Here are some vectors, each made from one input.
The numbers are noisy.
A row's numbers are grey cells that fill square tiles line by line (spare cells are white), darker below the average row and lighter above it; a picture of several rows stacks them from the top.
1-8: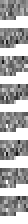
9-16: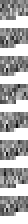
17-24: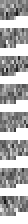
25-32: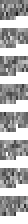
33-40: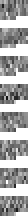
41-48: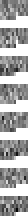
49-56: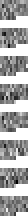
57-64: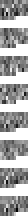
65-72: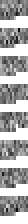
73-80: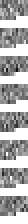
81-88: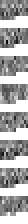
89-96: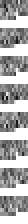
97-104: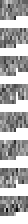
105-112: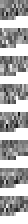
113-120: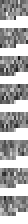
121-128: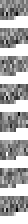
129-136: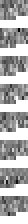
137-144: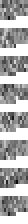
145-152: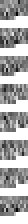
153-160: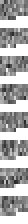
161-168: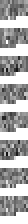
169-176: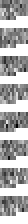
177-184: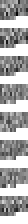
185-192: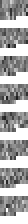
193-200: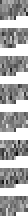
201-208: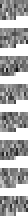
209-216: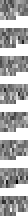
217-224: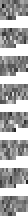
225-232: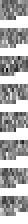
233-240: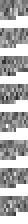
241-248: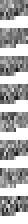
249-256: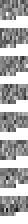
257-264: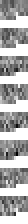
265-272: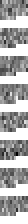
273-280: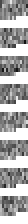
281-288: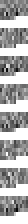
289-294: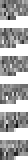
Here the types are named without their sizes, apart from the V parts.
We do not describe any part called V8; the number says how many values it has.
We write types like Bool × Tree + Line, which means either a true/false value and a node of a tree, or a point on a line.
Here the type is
Label × Label × List(V8).
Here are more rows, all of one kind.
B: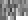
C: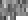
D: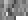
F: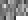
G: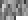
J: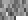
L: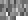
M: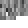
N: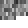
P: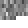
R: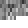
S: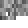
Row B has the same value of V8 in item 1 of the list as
C, G, L and M.
